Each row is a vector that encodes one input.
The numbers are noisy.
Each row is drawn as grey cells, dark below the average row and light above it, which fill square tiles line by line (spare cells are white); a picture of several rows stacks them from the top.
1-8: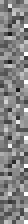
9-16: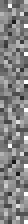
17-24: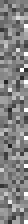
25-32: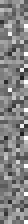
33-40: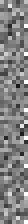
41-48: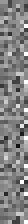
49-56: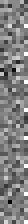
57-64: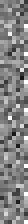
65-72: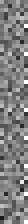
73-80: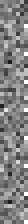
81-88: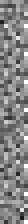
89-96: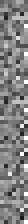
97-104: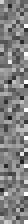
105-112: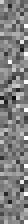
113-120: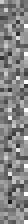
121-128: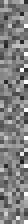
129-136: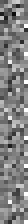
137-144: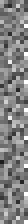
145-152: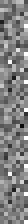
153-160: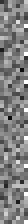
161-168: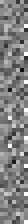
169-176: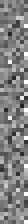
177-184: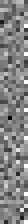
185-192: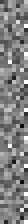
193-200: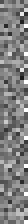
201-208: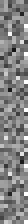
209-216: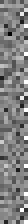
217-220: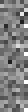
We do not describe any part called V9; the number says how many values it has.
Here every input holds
either one of 8 labels and a value of V9, or a list of up to three points on a 4-point line.
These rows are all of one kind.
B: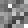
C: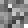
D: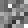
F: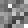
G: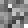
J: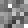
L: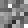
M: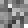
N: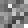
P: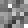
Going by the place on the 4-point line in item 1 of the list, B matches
F, J, N and P.
